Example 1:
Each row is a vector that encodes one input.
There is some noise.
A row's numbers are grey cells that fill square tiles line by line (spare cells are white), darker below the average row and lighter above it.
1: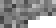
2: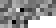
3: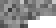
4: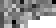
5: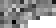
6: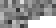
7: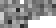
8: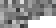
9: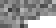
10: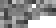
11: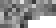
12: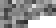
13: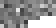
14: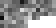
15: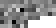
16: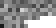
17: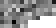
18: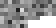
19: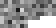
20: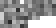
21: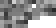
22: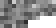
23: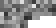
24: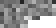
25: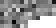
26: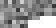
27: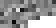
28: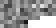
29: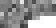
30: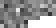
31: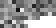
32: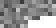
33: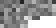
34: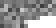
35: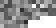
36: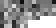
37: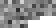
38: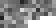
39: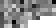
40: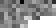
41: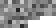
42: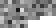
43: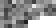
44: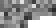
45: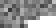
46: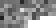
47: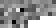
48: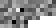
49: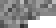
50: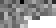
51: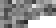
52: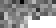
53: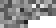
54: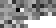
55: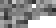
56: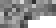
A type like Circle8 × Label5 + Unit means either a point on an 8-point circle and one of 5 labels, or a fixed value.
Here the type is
Line5 × Line9.
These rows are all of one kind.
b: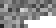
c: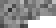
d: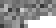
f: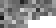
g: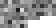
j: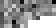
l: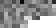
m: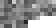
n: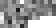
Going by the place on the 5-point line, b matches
c and d.
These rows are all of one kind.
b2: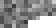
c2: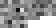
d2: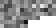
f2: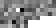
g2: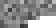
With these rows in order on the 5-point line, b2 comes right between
d2 and g2.
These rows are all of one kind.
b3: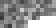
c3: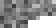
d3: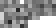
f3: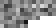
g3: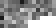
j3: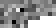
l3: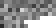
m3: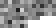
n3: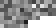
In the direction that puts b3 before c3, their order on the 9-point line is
g3, l3, b3, m3, j3, c3, d3, f3, n3.
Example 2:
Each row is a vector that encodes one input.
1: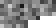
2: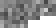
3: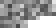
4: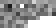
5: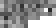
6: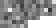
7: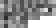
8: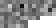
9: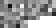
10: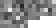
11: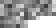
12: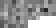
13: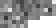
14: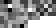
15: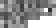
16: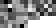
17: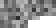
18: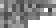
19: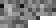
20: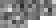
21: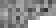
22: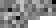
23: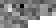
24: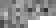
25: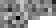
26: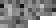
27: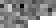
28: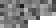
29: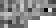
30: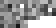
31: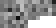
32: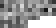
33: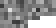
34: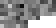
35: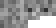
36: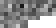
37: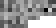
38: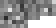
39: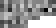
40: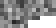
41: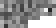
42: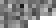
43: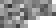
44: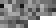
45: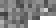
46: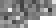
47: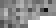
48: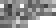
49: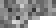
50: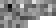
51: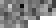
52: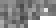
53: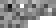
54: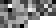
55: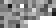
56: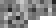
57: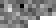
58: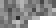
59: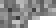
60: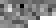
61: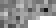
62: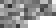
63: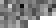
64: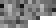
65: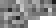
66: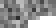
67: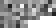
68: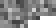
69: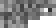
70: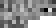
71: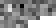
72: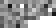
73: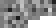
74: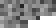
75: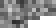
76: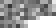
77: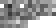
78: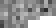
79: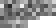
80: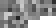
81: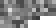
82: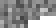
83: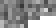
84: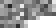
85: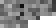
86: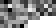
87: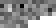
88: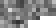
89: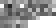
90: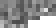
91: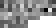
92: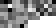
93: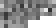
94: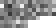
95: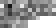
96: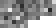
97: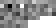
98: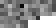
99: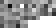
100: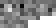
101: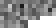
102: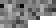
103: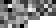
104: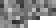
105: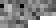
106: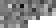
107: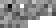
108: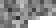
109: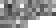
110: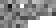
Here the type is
Bool × Bool × Bool × Bool + Unit.
